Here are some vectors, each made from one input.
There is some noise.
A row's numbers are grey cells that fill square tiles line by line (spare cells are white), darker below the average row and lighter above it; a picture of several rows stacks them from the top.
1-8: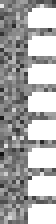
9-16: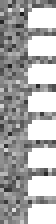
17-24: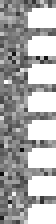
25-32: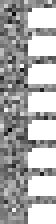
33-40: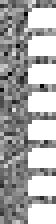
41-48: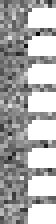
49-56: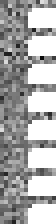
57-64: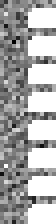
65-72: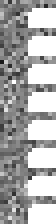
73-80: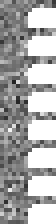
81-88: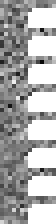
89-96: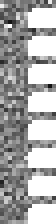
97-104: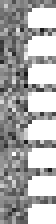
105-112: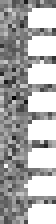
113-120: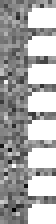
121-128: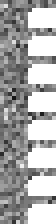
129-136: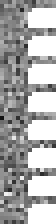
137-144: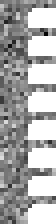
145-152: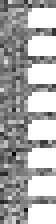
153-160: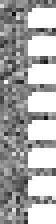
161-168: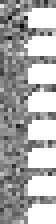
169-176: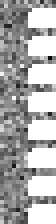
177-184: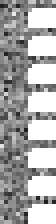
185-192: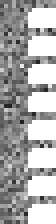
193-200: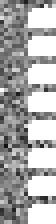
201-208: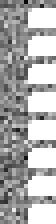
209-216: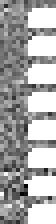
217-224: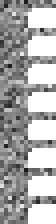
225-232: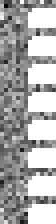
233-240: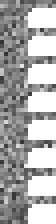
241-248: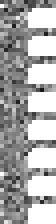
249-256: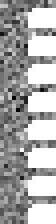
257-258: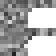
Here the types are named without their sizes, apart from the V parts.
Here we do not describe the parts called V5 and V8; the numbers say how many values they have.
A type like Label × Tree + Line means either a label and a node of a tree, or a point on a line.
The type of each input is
(Bool × Bool × Bool × Bool × Bool + Tree) × Tree × (Unit + V5 × V8).
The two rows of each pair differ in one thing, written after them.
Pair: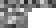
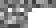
one of the five true/false values
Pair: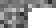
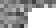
the value of V8
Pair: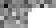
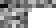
the node of the tree
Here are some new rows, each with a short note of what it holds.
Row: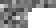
a node of each of two trees
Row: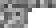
a node of a tree, five true/false values, a value of V5 and a value of V8
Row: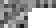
a node of each of two trees, a value of V5 and a value of V8
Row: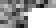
a node of each of two trees, a value of V5 and a value of V8
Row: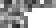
a node of each of two trees, a value of V5 and a value of V8
